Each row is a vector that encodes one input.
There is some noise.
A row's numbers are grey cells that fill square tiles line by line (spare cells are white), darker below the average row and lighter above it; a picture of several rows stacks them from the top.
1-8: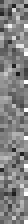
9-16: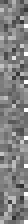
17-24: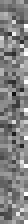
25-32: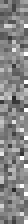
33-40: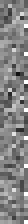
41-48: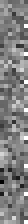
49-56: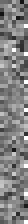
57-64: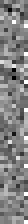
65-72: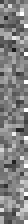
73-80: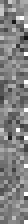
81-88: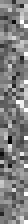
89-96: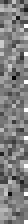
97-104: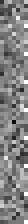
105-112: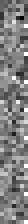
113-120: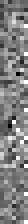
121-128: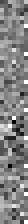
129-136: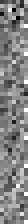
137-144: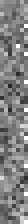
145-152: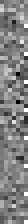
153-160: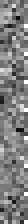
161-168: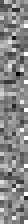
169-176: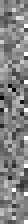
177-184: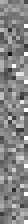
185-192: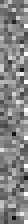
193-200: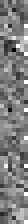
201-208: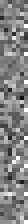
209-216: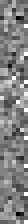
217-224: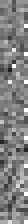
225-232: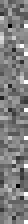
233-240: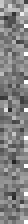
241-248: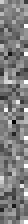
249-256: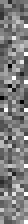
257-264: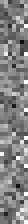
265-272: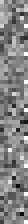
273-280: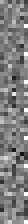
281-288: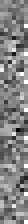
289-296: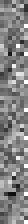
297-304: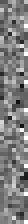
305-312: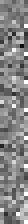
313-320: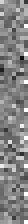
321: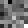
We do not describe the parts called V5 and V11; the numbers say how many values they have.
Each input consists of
a value of V5, together with either a point on a 6-point circle and a true/false value, or a value of V11.
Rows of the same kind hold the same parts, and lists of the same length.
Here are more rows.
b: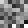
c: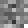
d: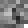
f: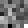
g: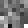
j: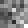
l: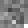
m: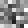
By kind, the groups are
b, j
c, d, f, g, l, m

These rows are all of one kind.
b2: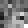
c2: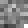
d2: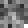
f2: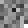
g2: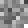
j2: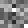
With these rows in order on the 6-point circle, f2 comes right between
b2 and c2.
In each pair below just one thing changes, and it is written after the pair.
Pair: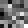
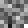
the true/false value
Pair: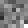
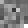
the true/false value
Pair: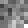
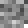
the place on the 6-point circle
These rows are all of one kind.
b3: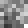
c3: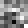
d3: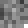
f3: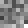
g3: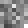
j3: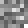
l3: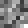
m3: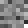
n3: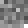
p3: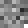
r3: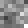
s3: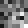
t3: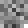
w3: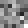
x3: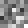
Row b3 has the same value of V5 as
g3, m3, r3 and s3.
